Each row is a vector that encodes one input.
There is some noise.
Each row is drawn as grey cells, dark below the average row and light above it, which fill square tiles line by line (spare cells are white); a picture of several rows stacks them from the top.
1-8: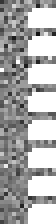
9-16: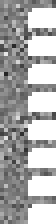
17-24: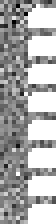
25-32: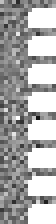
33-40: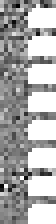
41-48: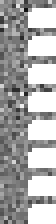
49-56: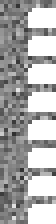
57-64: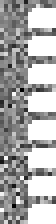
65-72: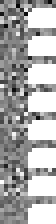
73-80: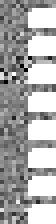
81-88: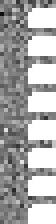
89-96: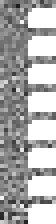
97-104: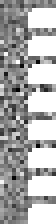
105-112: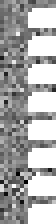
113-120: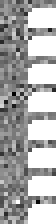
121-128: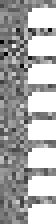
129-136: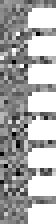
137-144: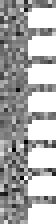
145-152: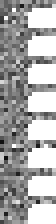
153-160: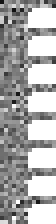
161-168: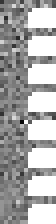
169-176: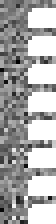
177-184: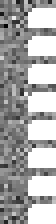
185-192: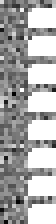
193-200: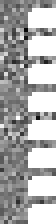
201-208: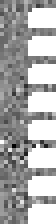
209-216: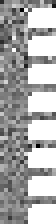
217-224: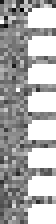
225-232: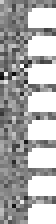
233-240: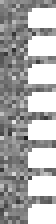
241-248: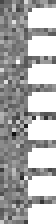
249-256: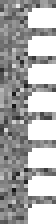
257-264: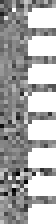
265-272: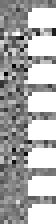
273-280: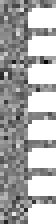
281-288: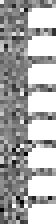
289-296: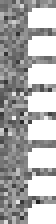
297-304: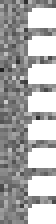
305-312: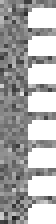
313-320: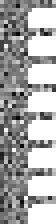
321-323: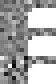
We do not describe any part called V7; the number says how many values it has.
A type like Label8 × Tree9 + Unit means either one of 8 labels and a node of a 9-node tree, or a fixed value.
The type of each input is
(Circle5 × Circle5 + Label5) × (Line8 + V7).
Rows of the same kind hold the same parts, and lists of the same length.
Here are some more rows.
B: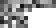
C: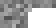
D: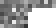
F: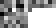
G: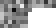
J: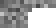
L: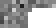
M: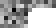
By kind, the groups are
B, L
C, M
D, J
F, G

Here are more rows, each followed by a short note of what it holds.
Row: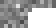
one of 5 labels and a point on an 8-point line
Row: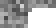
a point on each of two 5-point circles and a value of V7
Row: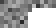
one of 5 labels and a value of V7
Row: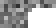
one of 5 labels and a value of V7
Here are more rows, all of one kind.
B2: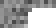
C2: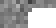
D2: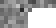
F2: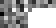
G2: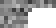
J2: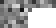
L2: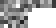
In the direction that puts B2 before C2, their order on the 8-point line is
B2, G2, C2, D2, J2, F2, L2.
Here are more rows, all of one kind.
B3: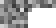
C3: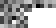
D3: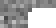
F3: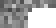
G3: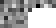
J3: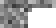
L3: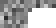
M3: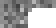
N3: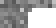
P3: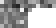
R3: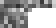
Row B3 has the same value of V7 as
M3, N3 and P3.
